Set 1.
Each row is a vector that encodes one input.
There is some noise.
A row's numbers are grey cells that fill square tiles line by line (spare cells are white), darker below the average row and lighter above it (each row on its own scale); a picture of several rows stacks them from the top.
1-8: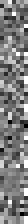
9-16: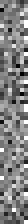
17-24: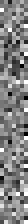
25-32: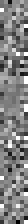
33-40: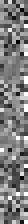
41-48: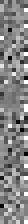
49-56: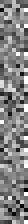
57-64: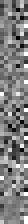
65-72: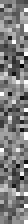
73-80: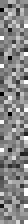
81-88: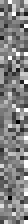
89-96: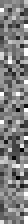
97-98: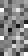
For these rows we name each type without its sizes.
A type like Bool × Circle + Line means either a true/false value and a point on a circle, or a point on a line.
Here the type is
(Bool × Bool × Bool + Unit) × Line.
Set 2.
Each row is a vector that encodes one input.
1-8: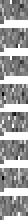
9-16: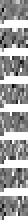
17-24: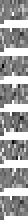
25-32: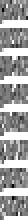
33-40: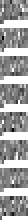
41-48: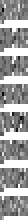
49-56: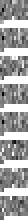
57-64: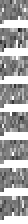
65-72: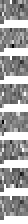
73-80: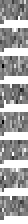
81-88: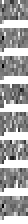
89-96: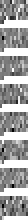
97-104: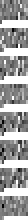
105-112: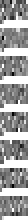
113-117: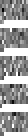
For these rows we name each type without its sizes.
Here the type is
(Bool × Bool × Bool + Unit) × Line.
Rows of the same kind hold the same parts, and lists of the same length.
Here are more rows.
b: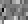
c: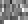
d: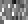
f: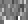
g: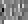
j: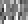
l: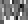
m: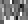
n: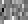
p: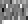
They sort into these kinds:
b, c, g, j, n, p
d, f, l, m

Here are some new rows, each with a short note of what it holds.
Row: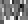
a point on a line
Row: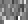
a point on a line
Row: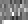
a point on a line and three true/false values
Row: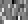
a point on a line
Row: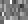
a point on a line
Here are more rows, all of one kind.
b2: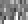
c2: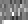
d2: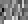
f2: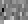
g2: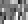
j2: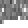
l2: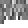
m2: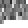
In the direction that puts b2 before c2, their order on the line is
b2, g2, d2, f2, l2, m2, j2, c2.
